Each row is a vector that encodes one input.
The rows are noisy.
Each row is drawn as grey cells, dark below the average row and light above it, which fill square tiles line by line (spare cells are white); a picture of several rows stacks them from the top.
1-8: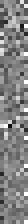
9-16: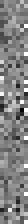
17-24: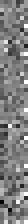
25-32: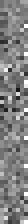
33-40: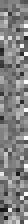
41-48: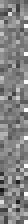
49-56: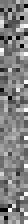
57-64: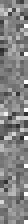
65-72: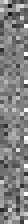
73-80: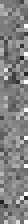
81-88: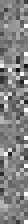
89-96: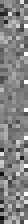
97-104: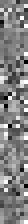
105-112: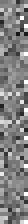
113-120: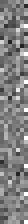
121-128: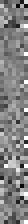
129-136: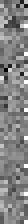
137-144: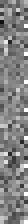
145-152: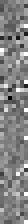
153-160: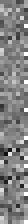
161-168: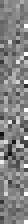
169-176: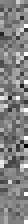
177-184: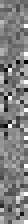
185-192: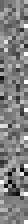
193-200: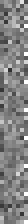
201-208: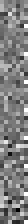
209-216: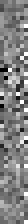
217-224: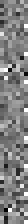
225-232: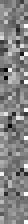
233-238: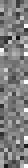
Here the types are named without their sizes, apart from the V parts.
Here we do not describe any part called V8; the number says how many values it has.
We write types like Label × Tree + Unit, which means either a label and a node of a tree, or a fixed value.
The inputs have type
List(Bool × V8).
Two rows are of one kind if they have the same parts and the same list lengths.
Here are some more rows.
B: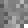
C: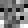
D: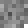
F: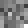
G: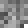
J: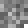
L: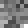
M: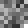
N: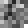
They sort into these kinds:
B, C, F
D, G, J, L, M
N

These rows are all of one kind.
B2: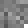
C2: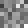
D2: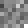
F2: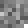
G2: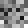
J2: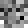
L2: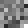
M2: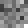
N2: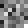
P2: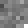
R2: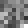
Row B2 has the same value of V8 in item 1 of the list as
C2, F2, M2 and P2.
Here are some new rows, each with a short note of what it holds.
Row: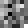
the empty list
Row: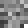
a list of one item
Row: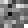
the empty list
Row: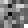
the empty list
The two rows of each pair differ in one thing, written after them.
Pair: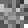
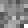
the true/false value in item 2 of the list
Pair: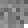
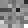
the value of V8 in item 1 of the list
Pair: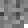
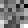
the value of V8 in item 2 of the list
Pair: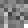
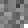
the true/false value in item 2 of the list
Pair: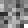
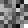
the true/false value in item 1 of the list
